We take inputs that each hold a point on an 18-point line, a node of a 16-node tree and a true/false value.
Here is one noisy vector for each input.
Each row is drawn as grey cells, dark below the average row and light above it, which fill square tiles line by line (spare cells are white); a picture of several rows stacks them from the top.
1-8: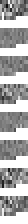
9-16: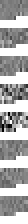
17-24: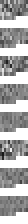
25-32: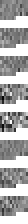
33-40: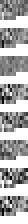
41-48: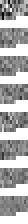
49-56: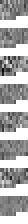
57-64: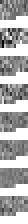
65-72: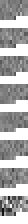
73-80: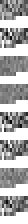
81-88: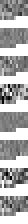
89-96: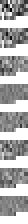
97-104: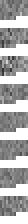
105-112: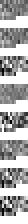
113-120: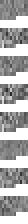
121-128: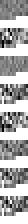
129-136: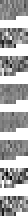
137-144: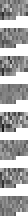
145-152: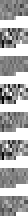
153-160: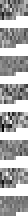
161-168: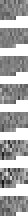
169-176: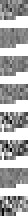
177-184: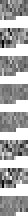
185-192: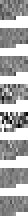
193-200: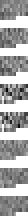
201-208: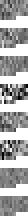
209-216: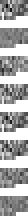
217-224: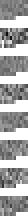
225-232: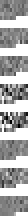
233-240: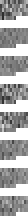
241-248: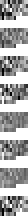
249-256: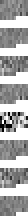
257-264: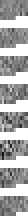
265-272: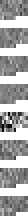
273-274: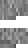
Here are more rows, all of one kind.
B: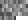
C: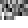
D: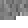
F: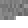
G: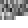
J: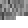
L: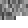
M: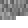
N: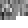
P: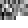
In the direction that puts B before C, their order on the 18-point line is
G, M, D, L, B, P, F, C, J, N.
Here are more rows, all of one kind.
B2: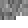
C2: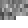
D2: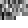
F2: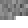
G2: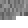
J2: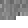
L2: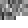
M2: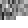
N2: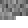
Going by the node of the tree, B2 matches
G2, M2 and N2.
